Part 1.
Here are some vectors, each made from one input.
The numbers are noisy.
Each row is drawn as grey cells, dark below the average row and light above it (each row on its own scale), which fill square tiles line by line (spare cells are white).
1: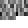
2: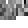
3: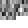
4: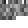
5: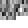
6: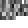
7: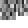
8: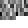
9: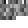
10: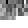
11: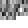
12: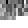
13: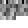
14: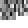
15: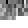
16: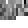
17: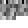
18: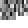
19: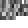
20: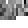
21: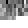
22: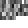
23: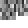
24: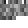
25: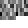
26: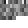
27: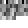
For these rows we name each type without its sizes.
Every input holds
three true/false values.
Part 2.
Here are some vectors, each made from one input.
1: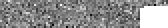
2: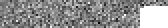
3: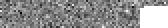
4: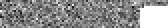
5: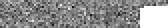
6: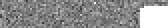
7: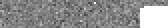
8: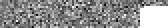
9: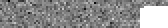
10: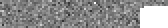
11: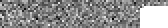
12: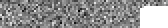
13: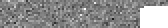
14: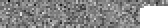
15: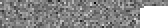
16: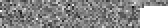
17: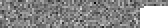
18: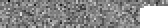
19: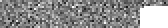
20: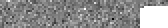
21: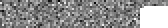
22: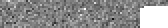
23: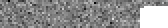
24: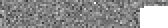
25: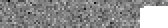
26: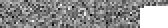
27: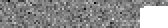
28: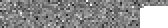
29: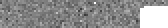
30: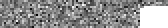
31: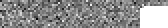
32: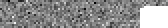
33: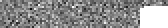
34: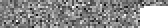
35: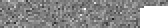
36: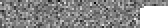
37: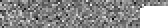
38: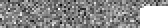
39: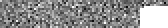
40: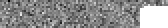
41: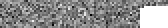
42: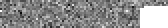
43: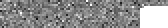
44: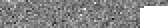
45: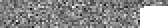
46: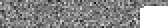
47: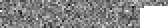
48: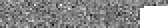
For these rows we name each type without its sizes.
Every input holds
either a fixed value, or three true/false values.
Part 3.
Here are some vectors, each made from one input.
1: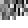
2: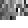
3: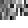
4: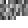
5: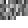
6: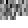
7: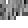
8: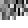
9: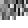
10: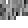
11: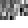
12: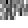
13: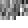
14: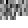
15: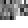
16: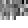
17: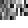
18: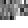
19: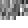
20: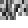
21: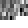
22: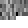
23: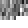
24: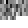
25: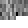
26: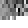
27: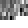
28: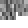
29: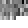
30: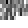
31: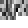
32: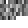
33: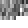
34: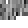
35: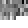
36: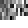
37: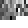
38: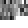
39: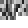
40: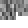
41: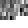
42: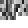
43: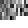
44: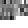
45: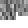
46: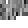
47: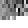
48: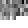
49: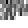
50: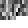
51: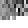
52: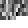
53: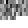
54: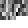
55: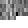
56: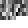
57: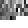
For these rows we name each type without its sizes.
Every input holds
four true/false values.
